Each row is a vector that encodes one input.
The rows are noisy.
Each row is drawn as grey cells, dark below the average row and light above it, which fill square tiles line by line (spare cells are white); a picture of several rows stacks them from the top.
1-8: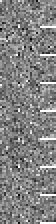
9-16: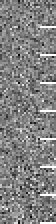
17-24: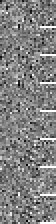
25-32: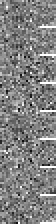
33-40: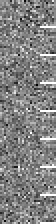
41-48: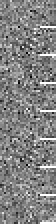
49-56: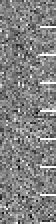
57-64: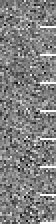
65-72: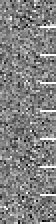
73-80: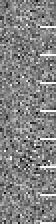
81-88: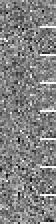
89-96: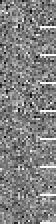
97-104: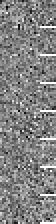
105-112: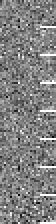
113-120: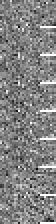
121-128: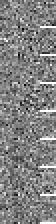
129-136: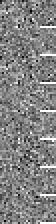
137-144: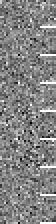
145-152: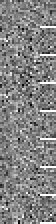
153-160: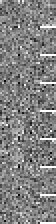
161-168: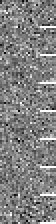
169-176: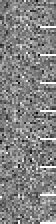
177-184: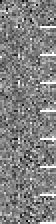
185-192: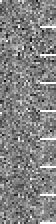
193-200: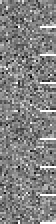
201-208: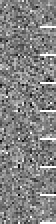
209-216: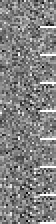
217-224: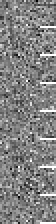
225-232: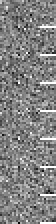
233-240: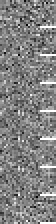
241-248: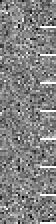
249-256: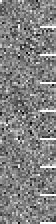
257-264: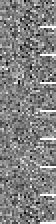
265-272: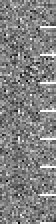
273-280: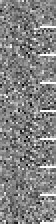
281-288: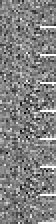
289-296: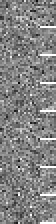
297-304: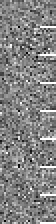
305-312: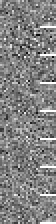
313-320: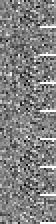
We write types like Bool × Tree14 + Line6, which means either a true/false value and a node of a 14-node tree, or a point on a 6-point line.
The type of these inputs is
Bool × (Line9 + List2(Line14)).
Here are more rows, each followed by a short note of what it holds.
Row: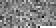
a true/false value, together with a list of one item
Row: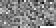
a true/false value, together with the empty list
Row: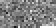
a true/false value, together with a list of two items
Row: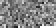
a true/false value, together with the empty list
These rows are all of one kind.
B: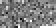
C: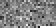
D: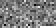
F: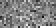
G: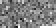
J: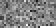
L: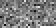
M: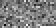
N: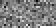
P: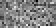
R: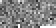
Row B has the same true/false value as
G and R.
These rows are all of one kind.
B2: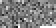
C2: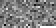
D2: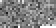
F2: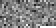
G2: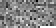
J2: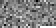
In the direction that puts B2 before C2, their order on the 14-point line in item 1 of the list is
B2, C2, J2, F2, D2, G2.
